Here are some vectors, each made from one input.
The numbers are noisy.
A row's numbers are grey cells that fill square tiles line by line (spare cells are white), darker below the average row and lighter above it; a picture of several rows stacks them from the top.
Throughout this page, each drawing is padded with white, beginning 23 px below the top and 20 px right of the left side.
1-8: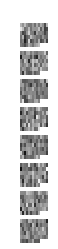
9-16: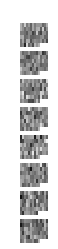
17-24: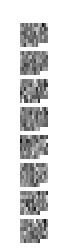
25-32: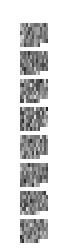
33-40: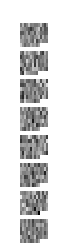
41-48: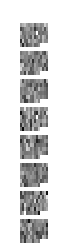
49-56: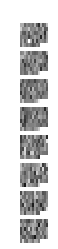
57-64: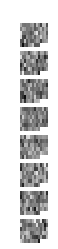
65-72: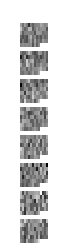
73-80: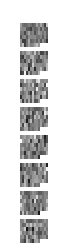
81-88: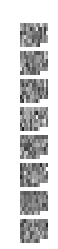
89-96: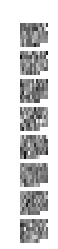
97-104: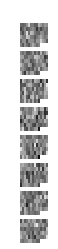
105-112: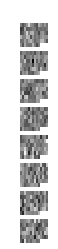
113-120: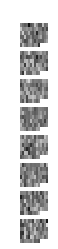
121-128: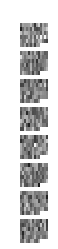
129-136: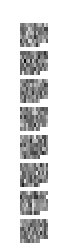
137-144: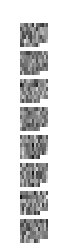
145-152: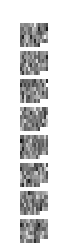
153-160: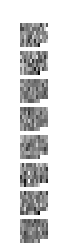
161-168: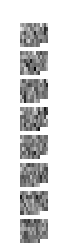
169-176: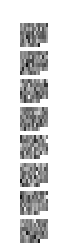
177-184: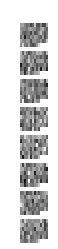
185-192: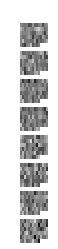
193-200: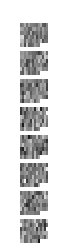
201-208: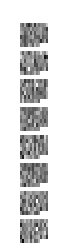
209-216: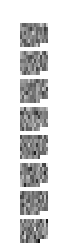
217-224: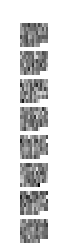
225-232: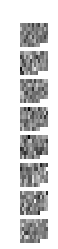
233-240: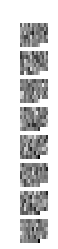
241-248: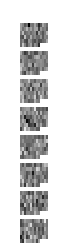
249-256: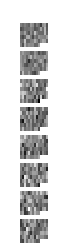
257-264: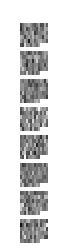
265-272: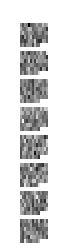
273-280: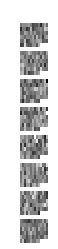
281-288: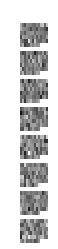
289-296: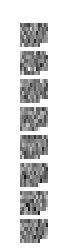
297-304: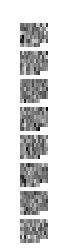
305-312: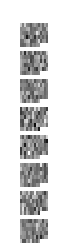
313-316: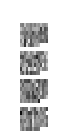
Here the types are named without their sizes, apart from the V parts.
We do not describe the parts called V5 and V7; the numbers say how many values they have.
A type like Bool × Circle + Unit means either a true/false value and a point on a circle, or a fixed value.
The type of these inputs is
Line × (Tree + V7) × V5.
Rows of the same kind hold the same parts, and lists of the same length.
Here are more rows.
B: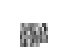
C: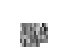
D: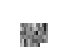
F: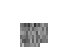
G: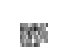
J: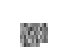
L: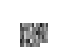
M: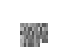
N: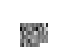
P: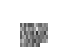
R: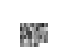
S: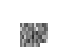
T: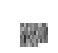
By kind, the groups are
B, C, D, F, J, M, P, S, T
G, L, N, R

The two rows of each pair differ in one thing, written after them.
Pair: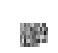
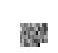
the value of V5
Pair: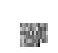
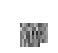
the place on the line
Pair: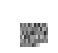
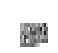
the place on the line
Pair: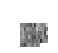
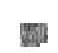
the value of V5
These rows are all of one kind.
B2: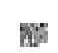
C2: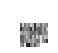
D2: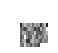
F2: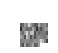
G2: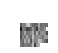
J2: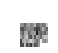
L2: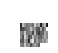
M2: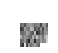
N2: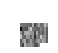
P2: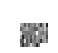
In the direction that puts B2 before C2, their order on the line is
L2, D2, P2, N2, M2, B2, G2, F2, J2, C2.
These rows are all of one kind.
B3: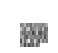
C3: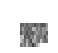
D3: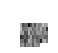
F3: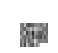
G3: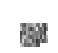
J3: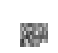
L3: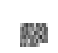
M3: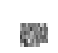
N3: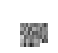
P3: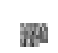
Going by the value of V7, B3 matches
C3, F3, N3 and P3.
